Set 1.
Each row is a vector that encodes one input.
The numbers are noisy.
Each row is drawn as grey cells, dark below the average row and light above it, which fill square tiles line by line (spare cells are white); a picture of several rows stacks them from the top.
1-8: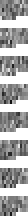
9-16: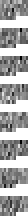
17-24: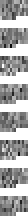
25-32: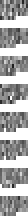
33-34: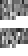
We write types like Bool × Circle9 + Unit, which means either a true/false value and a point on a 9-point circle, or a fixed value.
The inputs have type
Line6 × Line6.
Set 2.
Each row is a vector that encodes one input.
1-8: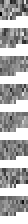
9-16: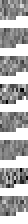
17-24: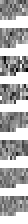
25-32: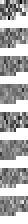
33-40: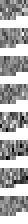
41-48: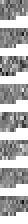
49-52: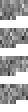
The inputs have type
Bool × Bool × Bool + Unit.
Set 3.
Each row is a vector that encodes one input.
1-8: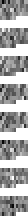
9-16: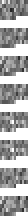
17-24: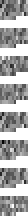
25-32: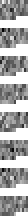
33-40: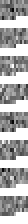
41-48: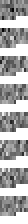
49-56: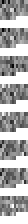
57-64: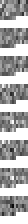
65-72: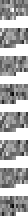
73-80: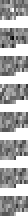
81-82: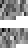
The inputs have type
Bool × Bool × Bool.
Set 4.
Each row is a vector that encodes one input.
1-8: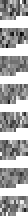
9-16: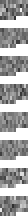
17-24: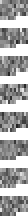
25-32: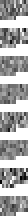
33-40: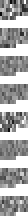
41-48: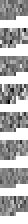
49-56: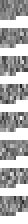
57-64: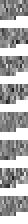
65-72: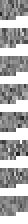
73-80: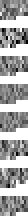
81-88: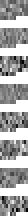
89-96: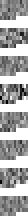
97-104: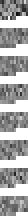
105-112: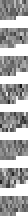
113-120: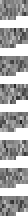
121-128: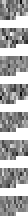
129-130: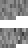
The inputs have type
Bool × Bool × Bool.
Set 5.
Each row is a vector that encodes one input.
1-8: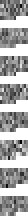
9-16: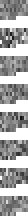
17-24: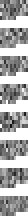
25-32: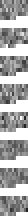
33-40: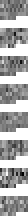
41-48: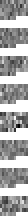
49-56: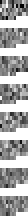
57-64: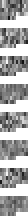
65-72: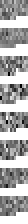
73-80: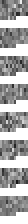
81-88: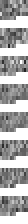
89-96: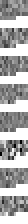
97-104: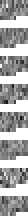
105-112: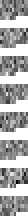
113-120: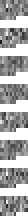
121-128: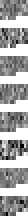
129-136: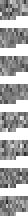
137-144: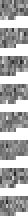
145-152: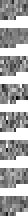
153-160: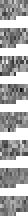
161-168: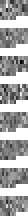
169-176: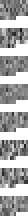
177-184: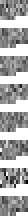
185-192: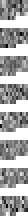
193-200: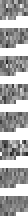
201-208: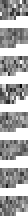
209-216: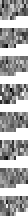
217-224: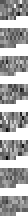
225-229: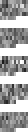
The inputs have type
Bool × Bool × Bool.
